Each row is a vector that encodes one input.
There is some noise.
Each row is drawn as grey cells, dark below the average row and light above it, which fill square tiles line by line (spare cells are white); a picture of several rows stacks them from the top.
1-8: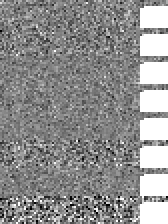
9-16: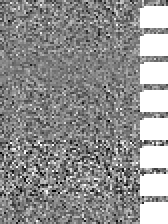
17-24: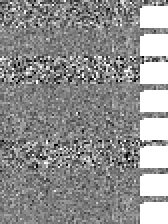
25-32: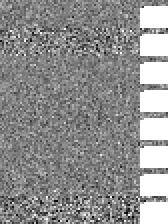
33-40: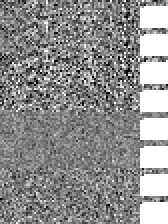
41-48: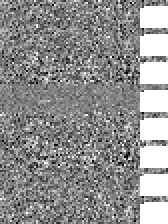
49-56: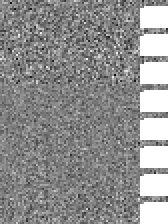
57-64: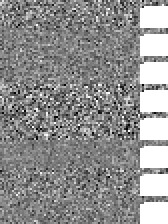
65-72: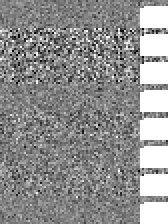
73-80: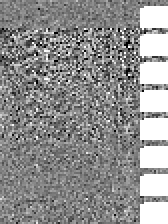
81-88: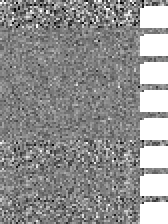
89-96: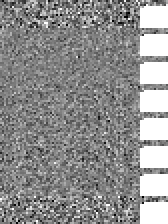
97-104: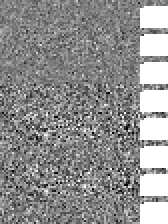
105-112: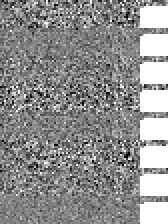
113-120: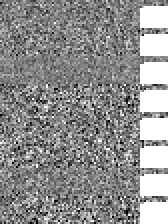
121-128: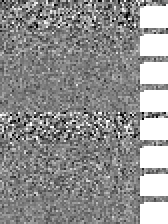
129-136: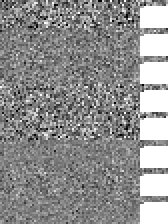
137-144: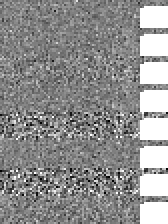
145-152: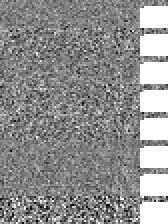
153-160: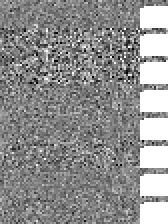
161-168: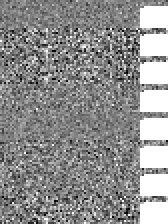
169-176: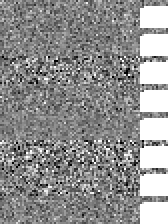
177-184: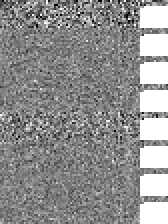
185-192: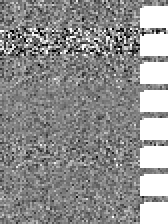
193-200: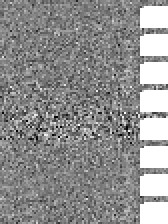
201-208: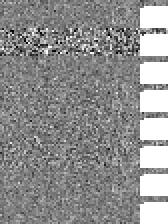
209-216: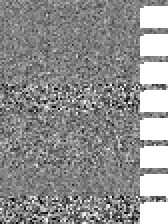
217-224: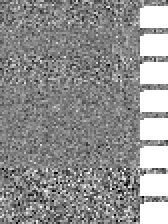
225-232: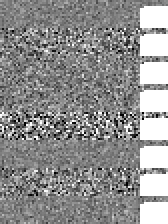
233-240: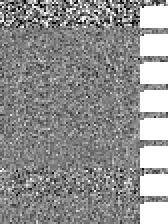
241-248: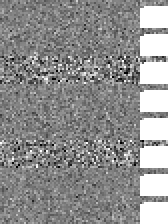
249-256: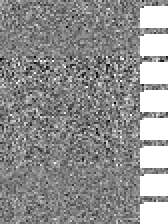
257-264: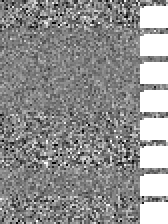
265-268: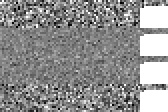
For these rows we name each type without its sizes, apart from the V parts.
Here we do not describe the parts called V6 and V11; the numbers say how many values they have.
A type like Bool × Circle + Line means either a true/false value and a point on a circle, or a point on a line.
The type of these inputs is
Label × V6 + List(Line) × V11.
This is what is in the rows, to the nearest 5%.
About 15% of them hold a label and a value of V6. The rest hold a value of V11, together with a list of points on a line.
